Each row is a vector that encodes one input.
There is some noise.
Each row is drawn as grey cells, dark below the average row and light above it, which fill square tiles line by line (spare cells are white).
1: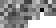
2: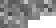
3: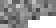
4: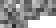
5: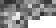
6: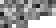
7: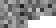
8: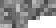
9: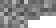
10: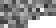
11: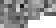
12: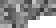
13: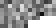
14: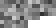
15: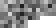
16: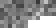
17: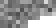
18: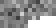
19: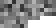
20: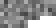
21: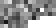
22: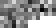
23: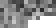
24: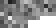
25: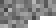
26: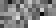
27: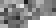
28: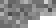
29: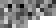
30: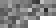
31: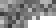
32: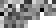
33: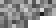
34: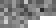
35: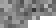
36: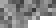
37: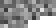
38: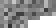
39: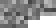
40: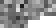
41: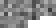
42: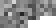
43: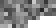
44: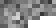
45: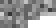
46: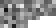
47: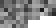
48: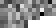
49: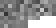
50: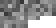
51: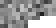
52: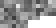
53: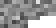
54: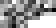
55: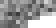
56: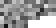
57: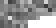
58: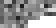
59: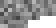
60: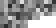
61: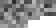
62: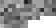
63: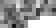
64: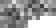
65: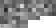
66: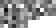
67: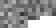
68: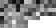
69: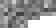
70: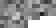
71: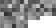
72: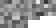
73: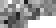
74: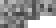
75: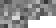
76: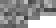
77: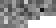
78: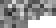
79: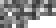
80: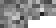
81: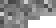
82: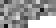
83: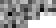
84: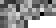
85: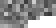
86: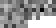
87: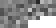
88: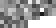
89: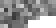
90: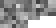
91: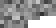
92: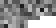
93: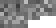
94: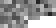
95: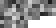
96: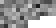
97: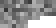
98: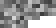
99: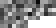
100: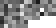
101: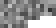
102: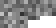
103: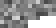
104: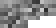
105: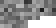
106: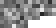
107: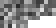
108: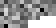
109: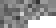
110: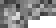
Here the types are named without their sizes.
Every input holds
either a label, or a point on a line, or a node of a tree.
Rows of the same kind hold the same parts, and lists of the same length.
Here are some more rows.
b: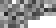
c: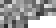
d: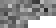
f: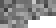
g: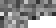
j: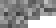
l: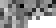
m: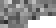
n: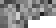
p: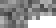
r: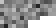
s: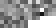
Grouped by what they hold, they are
b, d, g, j, l, p
c, n, r, s
f, m

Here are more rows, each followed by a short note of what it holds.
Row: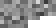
a point on a line
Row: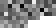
a label
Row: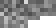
a node of a tree
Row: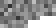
a label
